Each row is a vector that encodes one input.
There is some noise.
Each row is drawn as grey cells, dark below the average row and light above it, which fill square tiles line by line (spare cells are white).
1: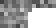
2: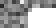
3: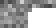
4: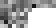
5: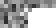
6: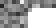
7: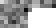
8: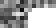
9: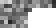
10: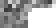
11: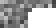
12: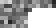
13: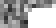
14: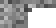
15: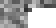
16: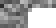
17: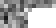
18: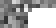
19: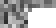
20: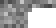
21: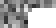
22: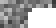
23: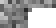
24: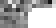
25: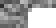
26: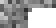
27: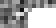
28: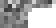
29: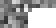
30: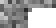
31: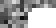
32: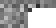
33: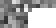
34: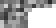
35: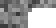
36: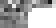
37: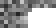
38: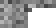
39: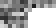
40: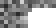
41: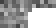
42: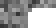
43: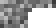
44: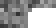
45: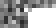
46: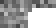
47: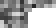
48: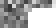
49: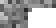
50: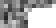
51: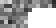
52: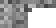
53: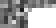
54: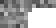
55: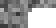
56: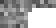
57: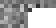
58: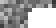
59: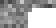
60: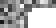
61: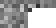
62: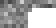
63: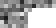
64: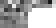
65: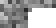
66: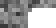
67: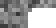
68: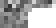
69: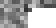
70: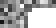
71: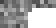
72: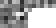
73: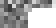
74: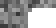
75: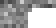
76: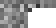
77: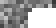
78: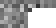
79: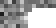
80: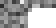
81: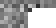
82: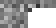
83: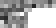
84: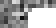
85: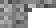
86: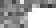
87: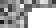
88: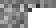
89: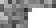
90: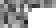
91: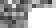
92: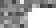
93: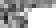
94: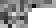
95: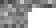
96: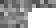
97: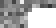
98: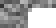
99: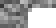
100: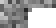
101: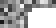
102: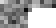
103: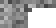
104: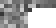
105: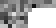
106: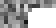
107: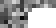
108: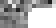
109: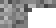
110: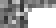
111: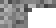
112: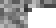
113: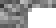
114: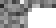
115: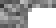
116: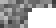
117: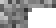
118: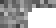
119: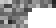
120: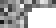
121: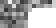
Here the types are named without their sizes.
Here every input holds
either four true/false values, or a list of points on a line.
